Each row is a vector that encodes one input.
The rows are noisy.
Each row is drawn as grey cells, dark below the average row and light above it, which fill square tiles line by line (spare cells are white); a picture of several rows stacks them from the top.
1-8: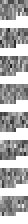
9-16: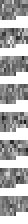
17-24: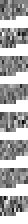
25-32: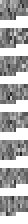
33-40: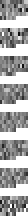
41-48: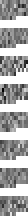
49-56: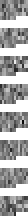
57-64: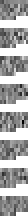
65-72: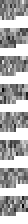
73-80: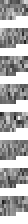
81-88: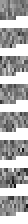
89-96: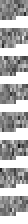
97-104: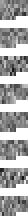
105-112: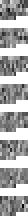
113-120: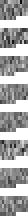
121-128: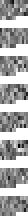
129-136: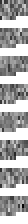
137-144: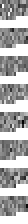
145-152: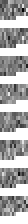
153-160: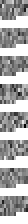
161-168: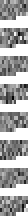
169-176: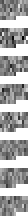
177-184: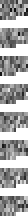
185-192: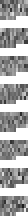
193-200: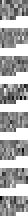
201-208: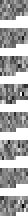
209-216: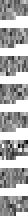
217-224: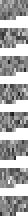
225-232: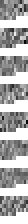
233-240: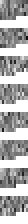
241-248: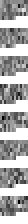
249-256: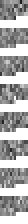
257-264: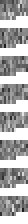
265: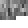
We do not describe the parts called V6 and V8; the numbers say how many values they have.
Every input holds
a value of V8, together with either a point on an 11-point circle and one of 12 labels, or a value of V6.
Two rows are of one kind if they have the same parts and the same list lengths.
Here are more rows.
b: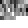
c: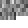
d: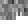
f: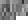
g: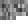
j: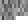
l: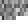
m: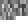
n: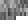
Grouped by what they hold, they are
b, c, d, f, g, j, l, n
m

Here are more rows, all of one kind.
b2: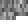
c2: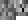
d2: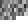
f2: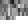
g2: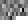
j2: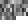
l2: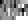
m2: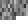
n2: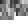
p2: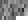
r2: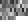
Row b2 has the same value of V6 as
d2, f2 and m2.
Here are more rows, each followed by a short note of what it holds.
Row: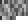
a value of V6 and a value of V8
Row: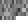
a value of V6 and a value of V8
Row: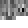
a value of V6 and a value of V8
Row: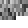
a point on an 11-point circle, one of 12 labels and a value of V8
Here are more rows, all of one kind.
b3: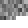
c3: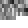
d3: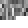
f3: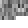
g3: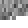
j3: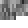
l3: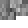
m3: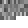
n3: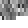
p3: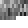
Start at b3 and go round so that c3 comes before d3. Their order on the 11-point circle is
b3, j3, m3, p3, f3, g3, c3, d3, n3, l3.
